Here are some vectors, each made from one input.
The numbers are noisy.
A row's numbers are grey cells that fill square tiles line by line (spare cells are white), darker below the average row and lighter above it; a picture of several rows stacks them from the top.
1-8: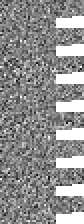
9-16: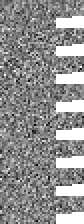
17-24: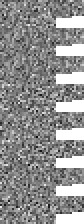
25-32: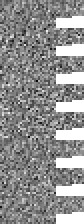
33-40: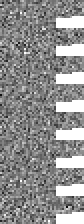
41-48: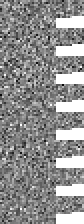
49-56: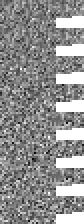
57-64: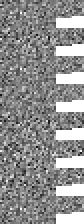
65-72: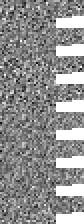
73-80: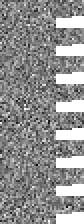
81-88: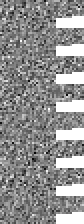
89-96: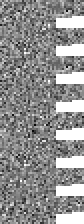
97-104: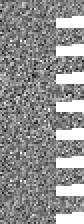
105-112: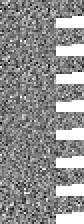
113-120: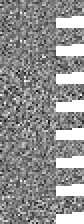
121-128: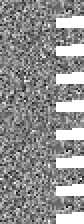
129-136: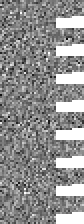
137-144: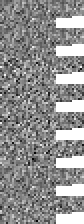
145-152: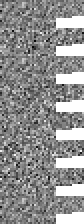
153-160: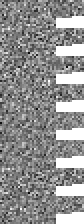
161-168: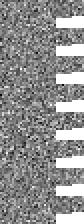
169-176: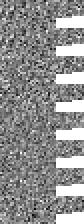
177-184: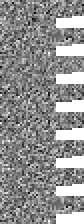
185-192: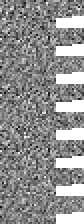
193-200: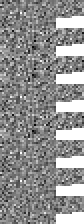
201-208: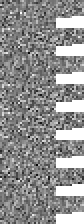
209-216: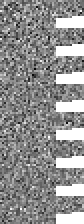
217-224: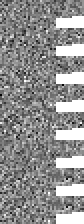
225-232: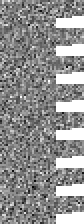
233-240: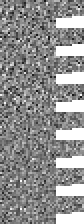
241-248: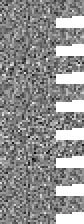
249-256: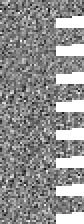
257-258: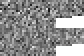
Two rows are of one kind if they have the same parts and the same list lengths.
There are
2 kinds of row.
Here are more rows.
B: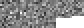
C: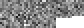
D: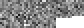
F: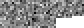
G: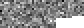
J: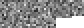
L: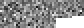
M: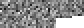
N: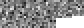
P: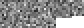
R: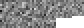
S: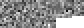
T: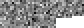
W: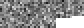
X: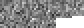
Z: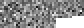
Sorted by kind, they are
B, C, D, G, J, P, R, W, X
F, L, M, N, S, T, Z

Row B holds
a node of a 9-node tree.
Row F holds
a point on a 6-point circle.
